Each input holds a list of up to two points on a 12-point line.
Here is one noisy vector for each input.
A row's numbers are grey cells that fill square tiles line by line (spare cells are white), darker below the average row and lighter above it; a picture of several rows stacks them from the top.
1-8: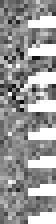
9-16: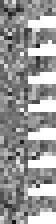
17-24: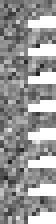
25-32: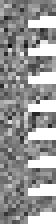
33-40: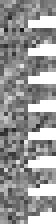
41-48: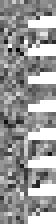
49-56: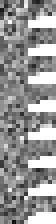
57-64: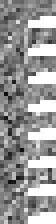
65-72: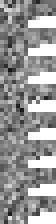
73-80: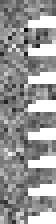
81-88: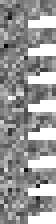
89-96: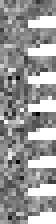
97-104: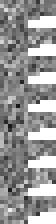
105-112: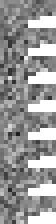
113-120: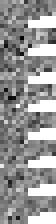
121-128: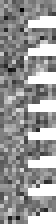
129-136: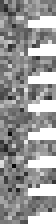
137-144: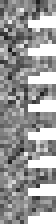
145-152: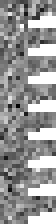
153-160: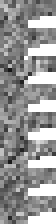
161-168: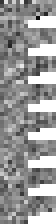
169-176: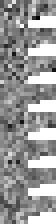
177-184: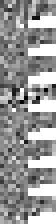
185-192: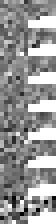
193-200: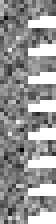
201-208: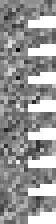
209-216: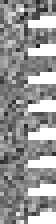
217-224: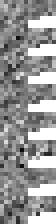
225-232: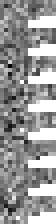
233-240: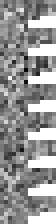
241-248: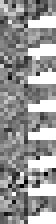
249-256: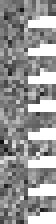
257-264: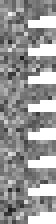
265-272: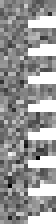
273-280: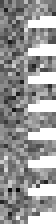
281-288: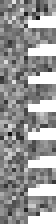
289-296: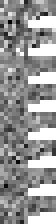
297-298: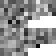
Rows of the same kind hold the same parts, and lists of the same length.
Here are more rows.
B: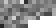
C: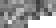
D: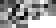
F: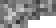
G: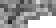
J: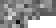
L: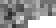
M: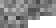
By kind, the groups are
B, C, F, J, M
D
G, L

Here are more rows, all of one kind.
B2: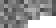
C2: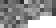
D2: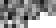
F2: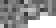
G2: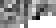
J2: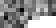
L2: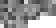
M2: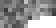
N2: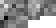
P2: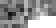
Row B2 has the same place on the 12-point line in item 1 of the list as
F2, L2 and M2.
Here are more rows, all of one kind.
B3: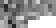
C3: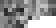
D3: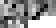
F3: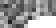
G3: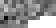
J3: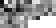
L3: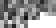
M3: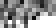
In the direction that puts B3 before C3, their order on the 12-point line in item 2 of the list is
J3, M3, D3, G3, F3, B3, C3, L3.
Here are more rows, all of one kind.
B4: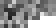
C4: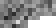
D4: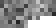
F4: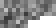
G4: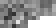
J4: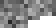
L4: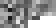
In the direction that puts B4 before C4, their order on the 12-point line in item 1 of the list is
L4, J4, D4, B4, G4, C4, F4.
